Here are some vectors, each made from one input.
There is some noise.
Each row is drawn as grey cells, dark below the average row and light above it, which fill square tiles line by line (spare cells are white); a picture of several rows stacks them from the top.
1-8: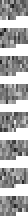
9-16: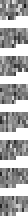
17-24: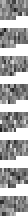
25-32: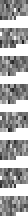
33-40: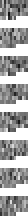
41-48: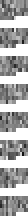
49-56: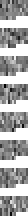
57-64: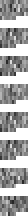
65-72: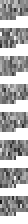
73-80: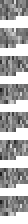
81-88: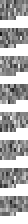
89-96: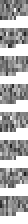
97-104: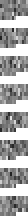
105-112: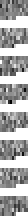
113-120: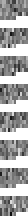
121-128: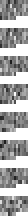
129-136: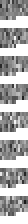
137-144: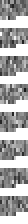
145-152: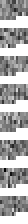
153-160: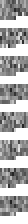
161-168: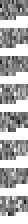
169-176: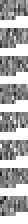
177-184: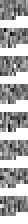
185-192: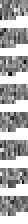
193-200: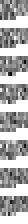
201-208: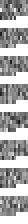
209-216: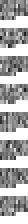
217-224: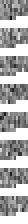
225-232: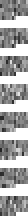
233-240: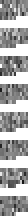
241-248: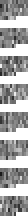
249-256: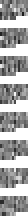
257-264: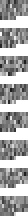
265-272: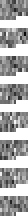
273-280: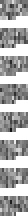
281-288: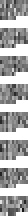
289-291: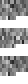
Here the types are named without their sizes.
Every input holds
a label, together with either a label, or three true/false values.
